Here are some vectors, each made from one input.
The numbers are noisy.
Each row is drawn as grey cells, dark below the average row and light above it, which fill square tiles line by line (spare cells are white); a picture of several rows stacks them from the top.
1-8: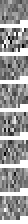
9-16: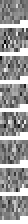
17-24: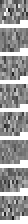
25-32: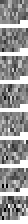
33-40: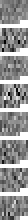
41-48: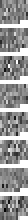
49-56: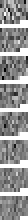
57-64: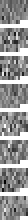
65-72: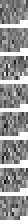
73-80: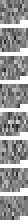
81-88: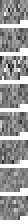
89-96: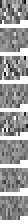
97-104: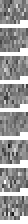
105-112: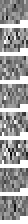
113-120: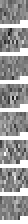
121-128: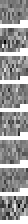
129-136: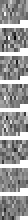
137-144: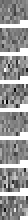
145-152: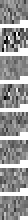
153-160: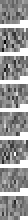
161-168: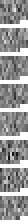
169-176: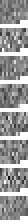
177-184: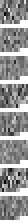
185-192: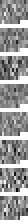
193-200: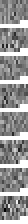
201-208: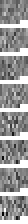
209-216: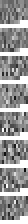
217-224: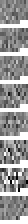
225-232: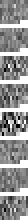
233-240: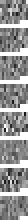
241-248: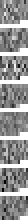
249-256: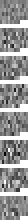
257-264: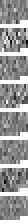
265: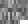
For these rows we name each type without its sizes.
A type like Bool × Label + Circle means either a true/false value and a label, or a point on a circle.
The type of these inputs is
Circle × (Circle + Unit) × List(Line).
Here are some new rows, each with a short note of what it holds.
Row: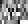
a point on each of two circles, together with a list of one item
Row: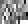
a point on a circle, together with a list of one item
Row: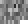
a point on a circle, together with a list of two items
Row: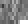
a point on each of two circles, together with the empty list
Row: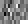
a point on a circle, together with a list of one item
